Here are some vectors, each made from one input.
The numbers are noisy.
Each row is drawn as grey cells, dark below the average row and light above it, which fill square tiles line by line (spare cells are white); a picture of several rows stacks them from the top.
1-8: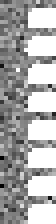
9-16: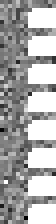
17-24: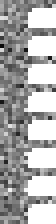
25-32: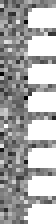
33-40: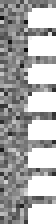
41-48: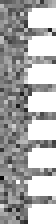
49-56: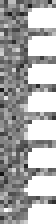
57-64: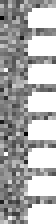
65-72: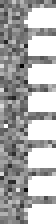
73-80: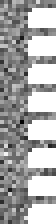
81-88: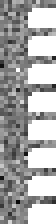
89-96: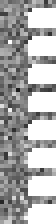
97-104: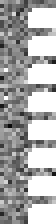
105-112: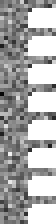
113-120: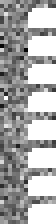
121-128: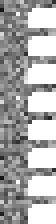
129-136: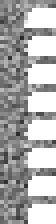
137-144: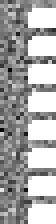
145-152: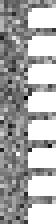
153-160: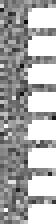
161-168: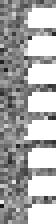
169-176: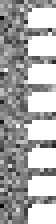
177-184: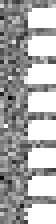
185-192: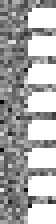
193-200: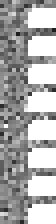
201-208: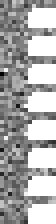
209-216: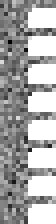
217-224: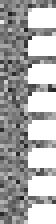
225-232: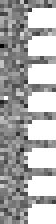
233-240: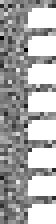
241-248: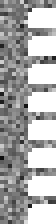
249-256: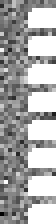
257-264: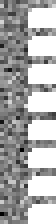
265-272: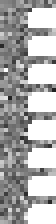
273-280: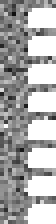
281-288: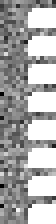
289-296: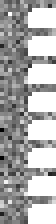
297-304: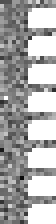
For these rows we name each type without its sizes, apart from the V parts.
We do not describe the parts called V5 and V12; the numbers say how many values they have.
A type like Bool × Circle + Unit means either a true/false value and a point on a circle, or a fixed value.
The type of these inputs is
((Circle + V12) × V5 + Tree) × Tree.
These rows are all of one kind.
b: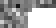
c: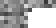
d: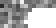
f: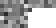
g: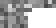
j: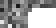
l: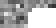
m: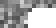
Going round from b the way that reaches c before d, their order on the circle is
b, l, g, c, m, f, d, j.
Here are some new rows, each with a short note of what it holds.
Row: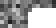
a node of a tree, a value of V5 and a value of V12
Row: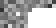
a point on a circle, a node of a tree and a value of V5
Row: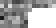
a node of each of two trees
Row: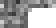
a node of each of two trees
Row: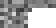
a point on a circle, a node of a tree and a value of V5
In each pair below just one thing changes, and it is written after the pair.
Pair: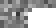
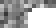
the node of the tree
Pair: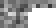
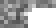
the place on the circle
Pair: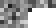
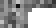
the node of the tree
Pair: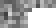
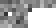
the value of V5
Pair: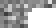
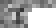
the node of the tree
